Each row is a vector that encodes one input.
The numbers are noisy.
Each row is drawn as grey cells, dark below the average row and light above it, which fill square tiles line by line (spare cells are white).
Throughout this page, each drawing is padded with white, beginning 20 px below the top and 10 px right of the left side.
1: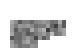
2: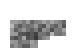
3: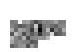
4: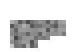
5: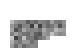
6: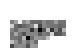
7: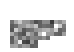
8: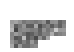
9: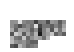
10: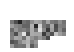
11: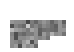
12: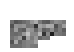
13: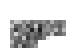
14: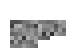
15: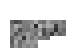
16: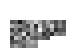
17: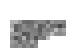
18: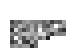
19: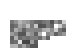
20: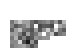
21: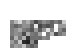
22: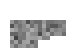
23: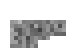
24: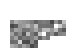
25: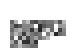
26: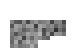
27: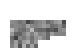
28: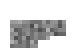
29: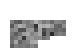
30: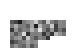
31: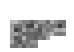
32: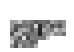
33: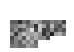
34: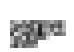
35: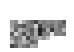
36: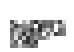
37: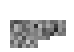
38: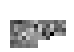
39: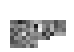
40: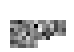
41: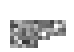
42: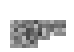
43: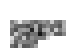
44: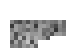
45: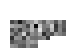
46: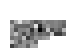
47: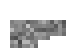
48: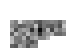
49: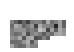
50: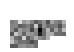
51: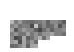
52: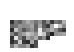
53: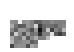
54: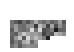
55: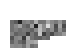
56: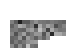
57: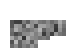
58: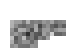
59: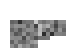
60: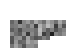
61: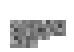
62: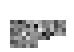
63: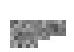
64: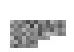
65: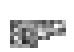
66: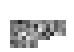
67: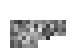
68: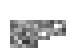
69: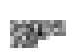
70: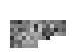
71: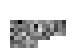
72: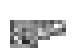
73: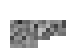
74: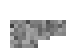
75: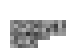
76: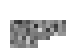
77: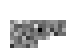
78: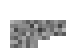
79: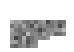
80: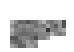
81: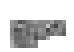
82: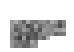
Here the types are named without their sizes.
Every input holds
a point on a line, together with either a fixed value, or four true/false values.
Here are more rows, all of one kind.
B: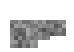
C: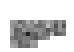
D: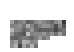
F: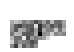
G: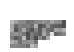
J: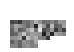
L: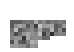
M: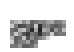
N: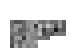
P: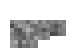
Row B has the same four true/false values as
L and P.
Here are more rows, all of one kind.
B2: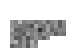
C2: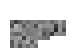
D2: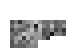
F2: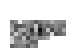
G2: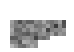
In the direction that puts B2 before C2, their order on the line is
F2, B2, G2, C2, D2.
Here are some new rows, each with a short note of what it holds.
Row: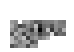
a point on a line and four true/false values
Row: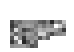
a point on a line
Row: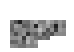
a point on a line and four true/false values
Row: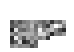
a point on a line
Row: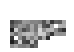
a point on a line
